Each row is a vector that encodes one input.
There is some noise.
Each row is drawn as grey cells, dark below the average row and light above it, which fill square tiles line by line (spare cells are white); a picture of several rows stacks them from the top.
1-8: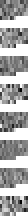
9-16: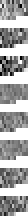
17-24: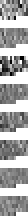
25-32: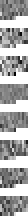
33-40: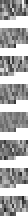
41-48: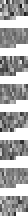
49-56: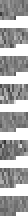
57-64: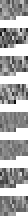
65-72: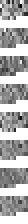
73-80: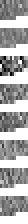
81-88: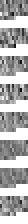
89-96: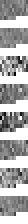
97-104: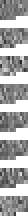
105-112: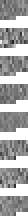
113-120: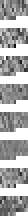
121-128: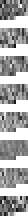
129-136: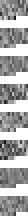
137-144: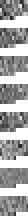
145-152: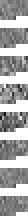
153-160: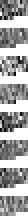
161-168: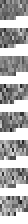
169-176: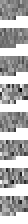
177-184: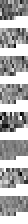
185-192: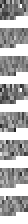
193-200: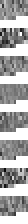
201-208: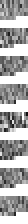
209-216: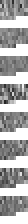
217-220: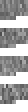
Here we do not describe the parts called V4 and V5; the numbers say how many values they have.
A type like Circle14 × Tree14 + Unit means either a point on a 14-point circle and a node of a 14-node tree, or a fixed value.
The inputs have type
Bool × (Line8 + V5) + Line7 + V4.
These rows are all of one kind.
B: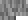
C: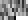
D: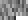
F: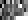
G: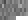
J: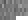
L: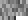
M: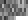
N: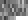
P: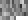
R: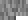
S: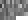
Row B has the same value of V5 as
G, L, N and P.
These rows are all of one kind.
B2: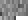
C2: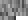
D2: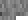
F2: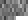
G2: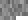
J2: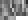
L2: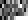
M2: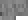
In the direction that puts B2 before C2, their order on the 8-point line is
F2, M2, B2, G2, C2, L2, J2, D2.
